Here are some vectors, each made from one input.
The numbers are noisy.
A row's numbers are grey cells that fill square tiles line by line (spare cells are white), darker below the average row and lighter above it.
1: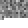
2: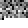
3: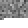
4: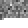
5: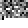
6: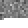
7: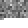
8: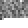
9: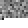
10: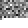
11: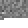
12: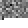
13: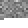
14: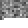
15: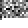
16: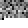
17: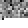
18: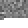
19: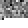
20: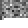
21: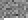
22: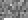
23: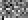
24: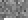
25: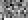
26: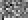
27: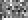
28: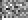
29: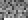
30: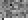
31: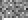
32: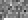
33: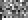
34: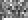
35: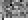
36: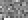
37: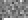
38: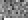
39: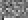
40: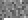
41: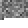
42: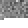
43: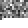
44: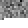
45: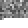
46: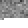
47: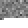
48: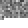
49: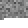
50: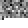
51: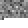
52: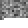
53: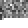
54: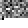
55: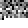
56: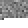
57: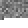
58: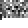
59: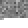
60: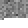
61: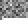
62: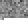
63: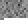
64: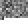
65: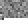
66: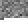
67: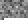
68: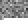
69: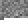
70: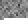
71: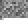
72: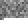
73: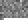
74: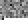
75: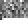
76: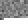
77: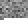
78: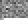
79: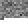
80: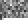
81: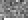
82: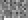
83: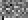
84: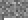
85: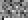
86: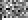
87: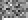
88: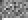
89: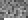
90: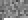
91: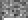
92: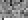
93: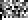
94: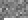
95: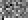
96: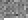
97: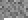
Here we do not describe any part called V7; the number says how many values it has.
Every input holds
either a point on a 6-point circle and a value of V7, or a fixed value, or a point on a 4-point line and a point on a 6-point line.
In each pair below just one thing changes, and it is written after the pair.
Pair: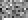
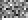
the value of V7
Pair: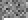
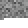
the value of V7
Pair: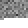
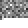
the value of V7
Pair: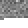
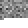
the value of V7
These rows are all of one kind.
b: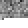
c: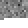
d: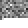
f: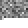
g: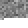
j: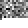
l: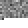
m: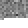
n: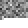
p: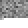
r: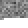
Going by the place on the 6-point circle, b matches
f, g, n and p.
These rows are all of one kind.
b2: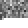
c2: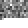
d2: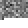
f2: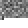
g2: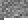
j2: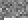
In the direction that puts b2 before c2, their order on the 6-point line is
j2, g2, b2, d2, c2, f2.
